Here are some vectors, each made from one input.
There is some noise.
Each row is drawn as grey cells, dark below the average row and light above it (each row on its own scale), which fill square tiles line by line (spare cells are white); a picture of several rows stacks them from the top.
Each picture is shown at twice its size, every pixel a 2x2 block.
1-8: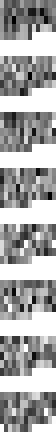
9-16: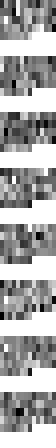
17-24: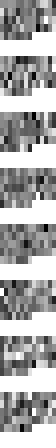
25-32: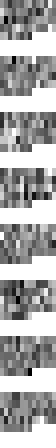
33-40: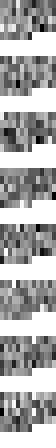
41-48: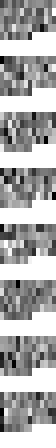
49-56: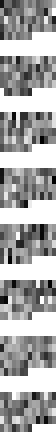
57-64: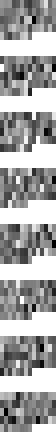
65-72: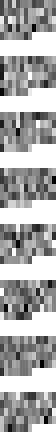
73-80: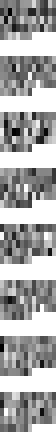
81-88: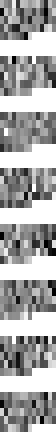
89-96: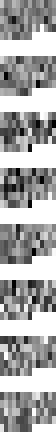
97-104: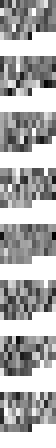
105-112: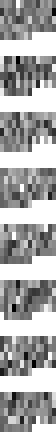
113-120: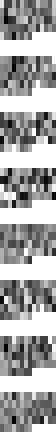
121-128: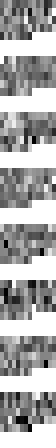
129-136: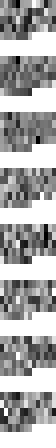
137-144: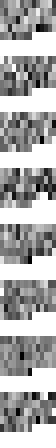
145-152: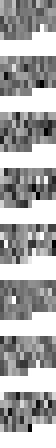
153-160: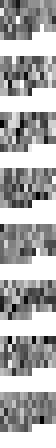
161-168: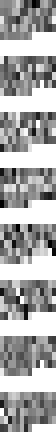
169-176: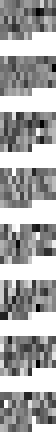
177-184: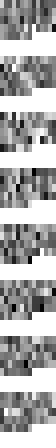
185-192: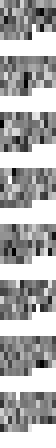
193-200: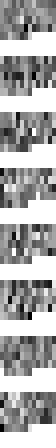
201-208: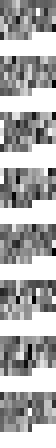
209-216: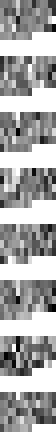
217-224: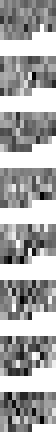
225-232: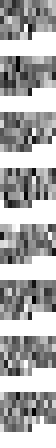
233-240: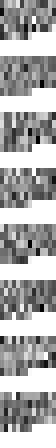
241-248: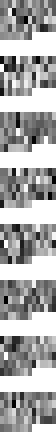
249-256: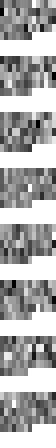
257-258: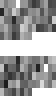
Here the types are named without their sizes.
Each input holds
three labels, together with either a point on a circle, or three true/false values.
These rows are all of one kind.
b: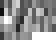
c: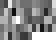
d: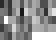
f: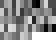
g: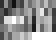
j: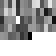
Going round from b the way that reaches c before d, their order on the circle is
b, j, c, f, g, d.
